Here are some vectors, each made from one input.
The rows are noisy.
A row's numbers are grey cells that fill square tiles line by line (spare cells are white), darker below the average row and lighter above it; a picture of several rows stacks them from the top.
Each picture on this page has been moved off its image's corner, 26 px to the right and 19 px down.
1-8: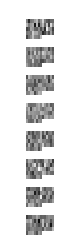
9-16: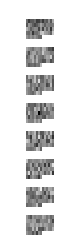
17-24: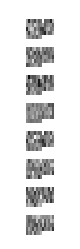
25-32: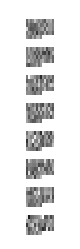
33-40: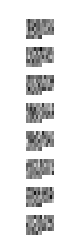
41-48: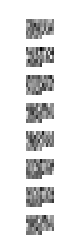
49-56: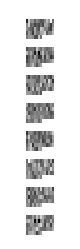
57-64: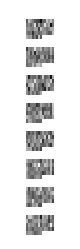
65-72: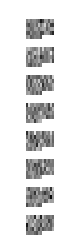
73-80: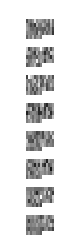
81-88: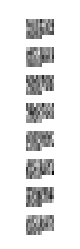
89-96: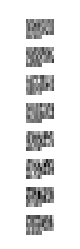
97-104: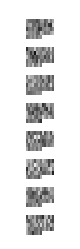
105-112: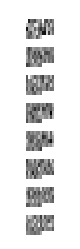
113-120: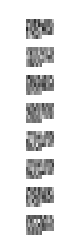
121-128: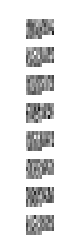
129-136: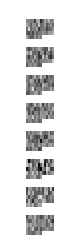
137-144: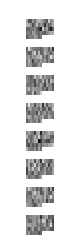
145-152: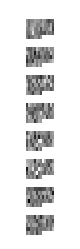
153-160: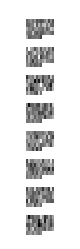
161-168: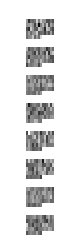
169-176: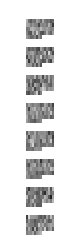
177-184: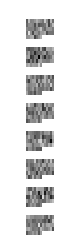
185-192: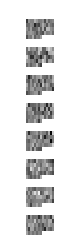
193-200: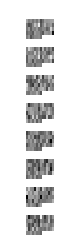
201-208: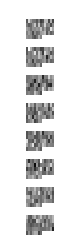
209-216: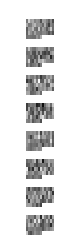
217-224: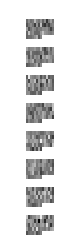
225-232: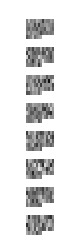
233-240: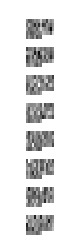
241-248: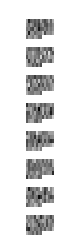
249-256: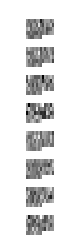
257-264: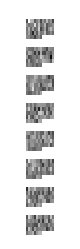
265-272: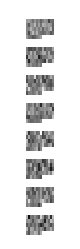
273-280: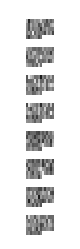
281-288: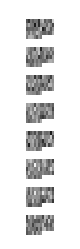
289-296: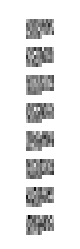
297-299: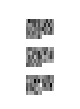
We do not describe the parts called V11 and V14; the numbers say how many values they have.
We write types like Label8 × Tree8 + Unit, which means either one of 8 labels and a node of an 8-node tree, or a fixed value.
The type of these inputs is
(Bool × Circle10 + V14) × V11.
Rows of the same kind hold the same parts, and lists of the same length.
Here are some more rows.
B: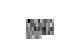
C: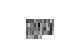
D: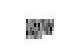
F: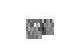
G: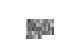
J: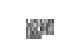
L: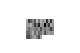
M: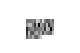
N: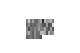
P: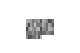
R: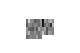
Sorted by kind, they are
B, C, D, F, L, M
G, J, N, P, R

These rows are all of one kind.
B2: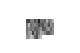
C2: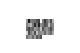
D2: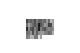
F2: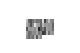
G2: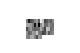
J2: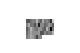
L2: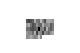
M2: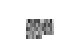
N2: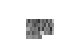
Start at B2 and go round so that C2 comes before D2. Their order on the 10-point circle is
B2, J2, M2, C2, G2, F2, L2, D2, N2.
